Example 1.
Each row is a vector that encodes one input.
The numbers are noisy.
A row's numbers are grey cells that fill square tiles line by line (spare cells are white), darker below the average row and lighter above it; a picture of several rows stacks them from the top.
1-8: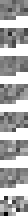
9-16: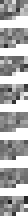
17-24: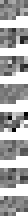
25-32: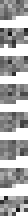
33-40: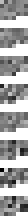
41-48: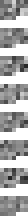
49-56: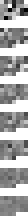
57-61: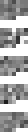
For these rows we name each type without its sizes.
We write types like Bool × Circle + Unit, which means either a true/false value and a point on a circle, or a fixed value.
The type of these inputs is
Bool × Line.
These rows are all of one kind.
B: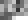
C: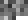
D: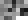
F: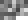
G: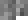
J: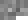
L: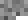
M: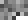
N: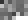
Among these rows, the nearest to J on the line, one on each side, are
G and L.
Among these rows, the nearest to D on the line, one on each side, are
B and C.
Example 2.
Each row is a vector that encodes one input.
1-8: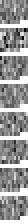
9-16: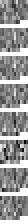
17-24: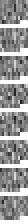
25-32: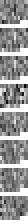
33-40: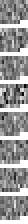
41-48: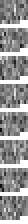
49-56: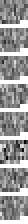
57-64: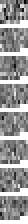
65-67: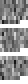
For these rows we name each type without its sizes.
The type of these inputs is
List(Line).
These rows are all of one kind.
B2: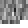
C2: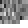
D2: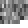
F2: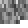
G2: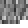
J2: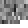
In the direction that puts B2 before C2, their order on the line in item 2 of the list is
B2, C2, D2, J2, G2, F2.
